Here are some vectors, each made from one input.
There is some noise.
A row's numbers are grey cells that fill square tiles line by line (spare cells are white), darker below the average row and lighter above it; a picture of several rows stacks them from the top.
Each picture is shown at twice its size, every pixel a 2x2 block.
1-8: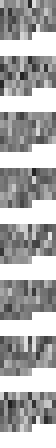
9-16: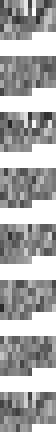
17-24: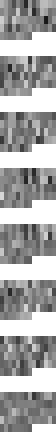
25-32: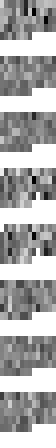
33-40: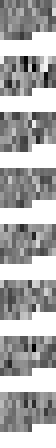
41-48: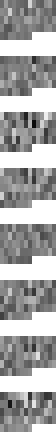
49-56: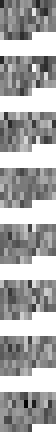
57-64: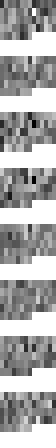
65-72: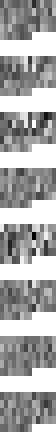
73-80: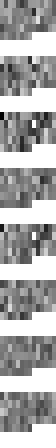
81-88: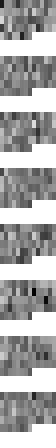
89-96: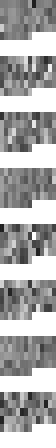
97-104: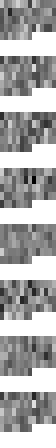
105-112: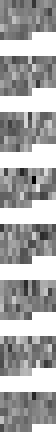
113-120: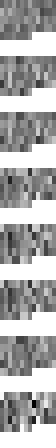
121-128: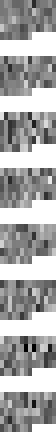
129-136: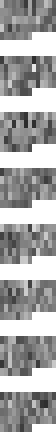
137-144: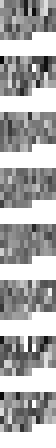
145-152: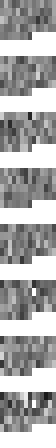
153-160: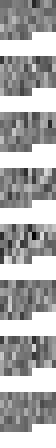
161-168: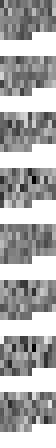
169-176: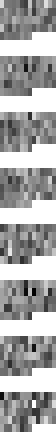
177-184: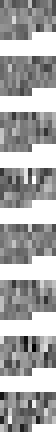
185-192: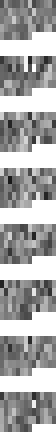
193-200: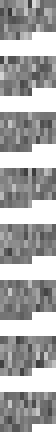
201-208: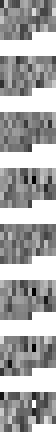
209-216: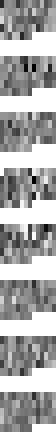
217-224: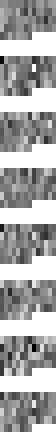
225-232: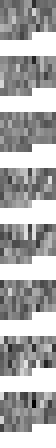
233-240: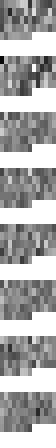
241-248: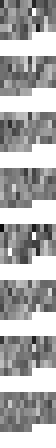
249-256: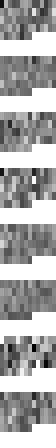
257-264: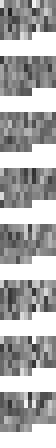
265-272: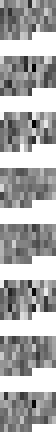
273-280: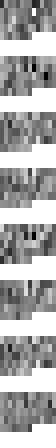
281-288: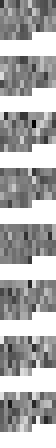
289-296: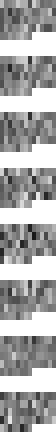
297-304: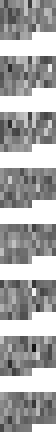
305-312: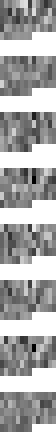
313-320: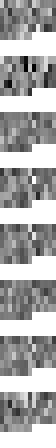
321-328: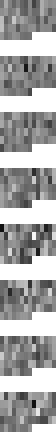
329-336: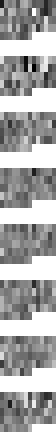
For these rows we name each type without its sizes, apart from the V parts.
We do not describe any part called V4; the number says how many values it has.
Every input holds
either a node of a tree, a true/false value and a value of V4, or a list of points on a line.
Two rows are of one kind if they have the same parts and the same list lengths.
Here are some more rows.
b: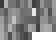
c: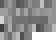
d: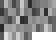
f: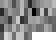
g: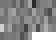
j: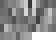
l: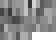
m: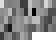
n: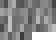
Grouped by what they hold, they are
b, g
c, n
d, f
j, l
m

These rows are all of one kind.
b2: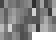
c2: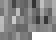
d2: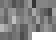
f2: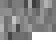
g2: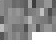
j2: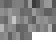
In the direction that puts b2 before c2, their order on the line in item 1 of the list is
g2, d2, j2, f2, b2, c2.
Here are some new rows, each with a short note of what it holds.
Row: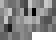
a list of three items
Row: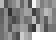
a node of a tree, a true/false value and a value of V4
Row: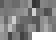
a list of two items
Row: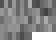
a list of three items
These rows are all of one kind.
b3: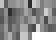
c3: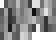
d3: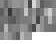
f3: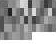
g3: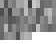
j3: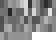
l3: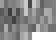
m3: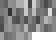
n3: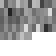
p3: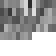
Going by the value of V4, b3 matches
f3, j3 and p3.
